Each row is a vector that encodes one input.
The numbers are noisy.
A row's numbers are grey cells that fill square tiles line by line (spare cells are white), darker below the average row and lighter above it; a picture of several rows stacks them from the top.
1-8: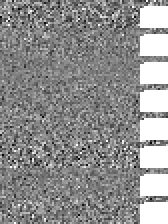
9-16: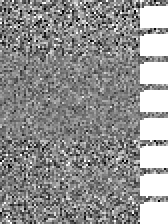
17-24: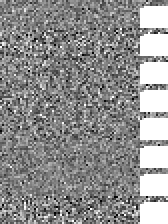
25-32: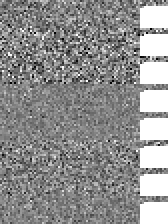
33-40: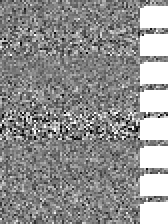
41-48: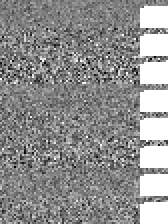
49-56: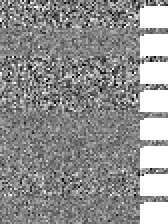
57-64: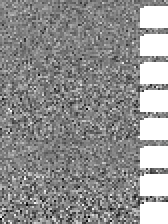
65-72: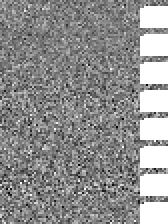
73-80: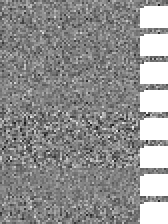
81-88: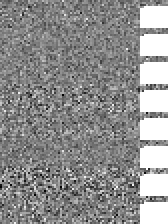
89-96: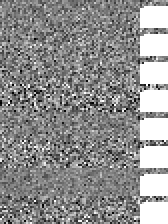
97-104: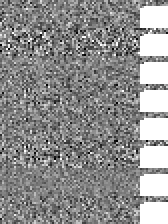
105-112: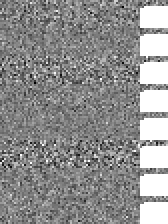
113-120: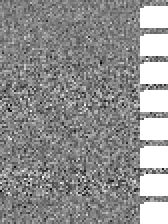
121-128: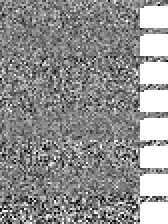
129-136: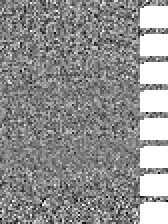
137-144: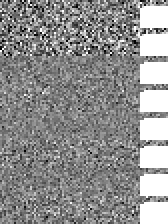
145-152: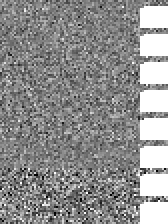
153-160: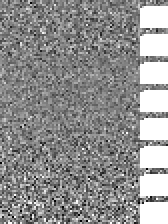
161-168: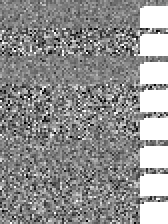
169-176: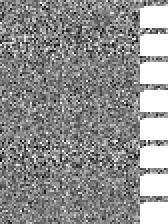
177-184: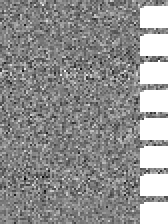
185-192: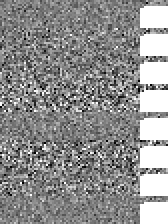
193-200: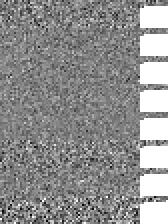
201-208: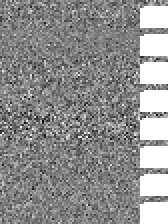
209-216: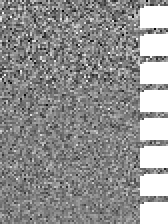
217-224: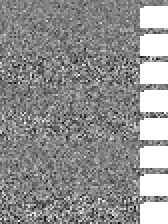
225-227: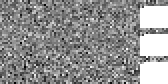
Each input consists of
either a fixed value, or two labels (each one of 7) and a true/false value.
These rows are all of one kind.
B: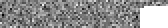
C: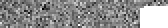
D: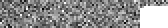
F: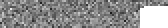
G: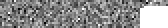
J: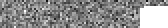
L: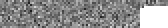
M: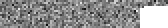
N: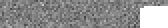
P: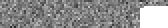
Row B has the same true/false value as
J and N.
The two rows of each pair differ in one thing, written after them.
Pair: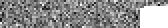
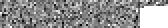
one of the two labels
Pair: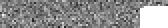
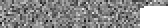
one of the two labels
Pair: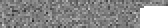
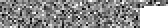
the true/false value
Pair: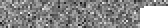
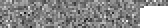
one of the two labels
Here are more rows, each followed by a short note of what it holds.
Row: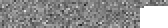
two labels (each one of 7) and a true/false value
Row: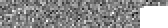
two labels (each one of 7) and a true/false value
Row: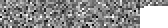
a fixed value
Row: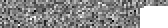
a fixed value
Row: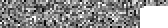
a fixed value
